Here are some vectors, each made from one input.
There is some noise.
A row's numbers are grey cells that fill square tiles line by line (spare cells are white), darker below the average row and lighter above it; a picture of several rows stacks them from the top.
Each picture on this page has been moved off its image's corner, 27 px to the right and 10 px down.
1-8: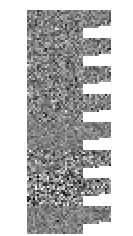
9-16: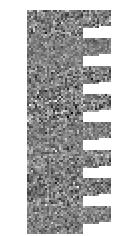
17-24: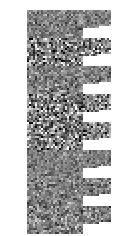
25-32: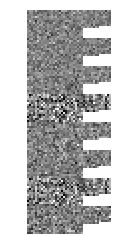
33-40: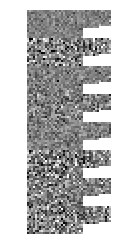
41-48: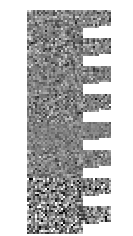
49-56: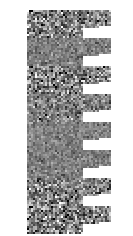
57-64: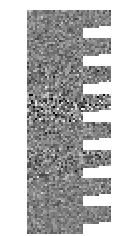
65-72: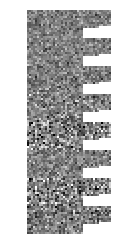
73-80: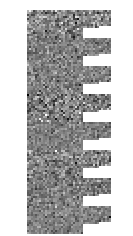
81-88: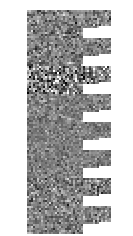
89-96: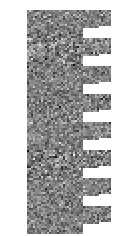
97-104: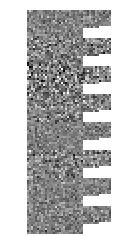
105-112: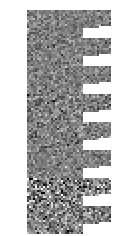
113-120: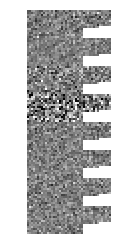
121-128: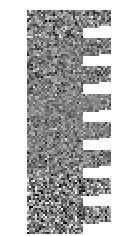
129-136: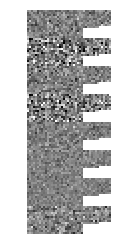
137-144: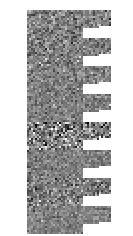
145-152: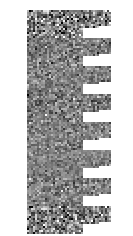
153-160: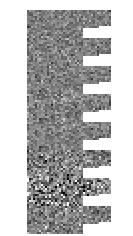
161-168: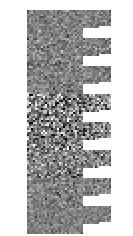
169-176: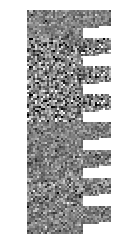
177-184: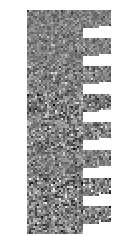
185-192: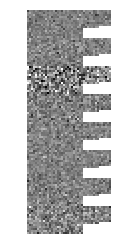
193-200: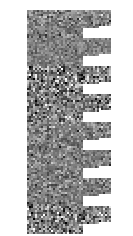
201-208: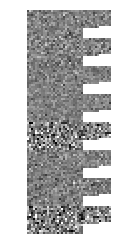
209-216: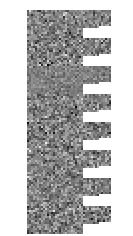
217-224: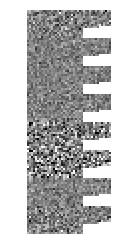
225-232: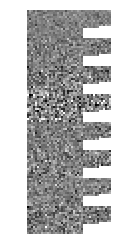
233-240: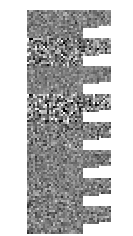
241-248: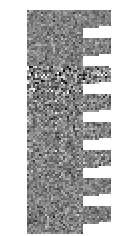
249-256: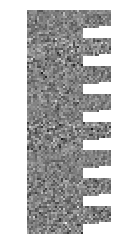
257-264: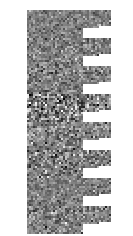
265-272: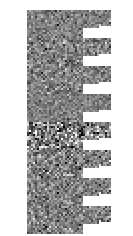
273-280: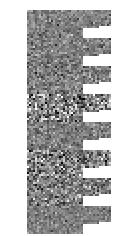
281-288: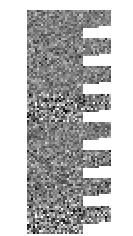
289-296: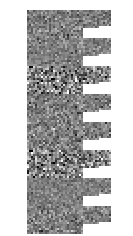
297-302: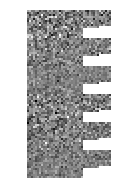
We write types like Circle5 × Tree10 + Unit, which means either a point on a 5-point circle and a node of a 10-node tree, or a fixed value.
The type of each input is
Bool × Tree10 × (Tree10 + Unit) × Tree12 + Circle11.
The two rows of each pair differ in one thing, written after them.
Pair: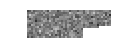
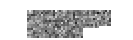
the node of one of the three trees
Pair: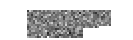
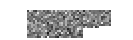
the true/false value
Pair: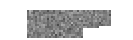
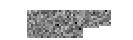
the true/false value
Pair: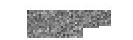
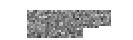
the node of one of the three trees
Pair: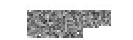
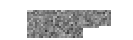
the true/false value
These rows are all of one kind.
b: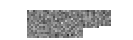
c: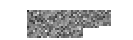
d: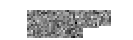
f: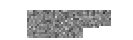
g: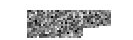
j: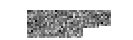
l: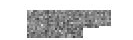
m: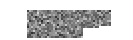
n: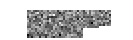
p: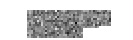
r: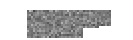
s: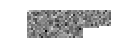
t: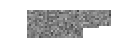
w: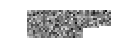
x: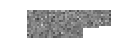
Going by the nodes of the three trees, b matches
f, g, j and w.
